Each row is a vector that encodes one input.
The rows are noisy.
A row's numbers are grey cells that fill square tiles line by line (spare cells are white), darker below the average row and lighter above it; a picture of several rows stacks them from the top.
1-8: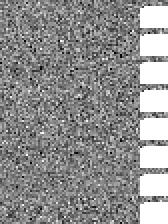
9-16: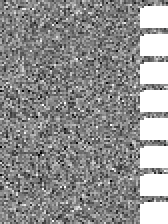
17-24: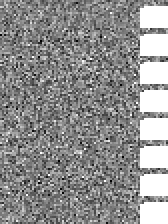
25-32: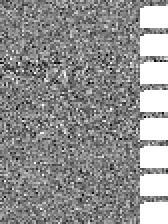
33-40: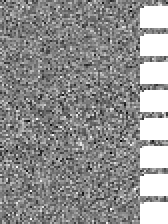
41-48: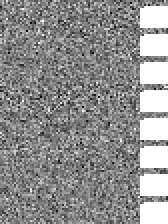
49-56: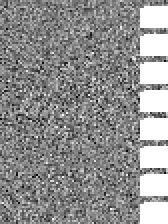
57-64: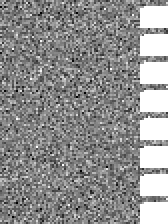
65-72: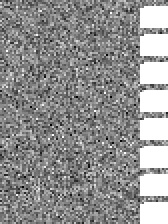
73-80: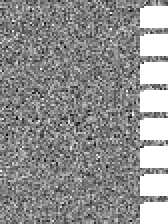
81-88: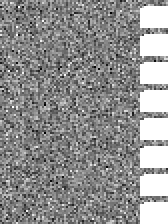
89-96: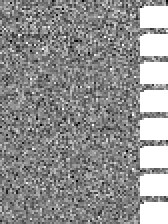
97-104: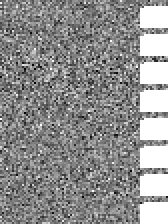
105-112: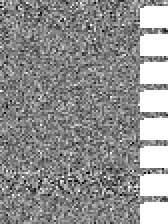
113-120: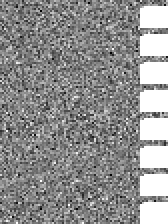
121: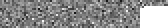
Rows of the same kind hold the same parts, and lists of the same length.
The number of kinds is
2.
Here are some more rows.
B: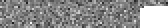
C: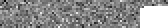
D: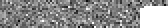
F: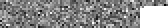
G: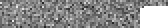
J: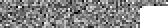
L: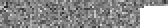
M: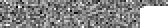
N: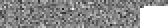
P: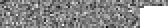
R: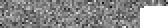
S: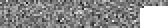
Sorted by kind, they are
B, C, G, L, N, P, R, S
D, F, J, M

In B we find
one of 6 labels and a point on a 6-point line.
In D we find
a point on a 5-point line and a point on a 6-point line.
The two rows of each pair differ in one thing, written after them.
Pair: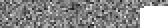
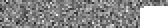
the place on the 5-point line
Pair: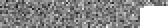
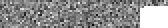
the place on the 6-point line
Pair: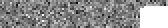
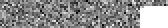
the place on the 5-point line
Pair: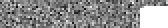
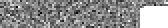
the place on the 6-point line
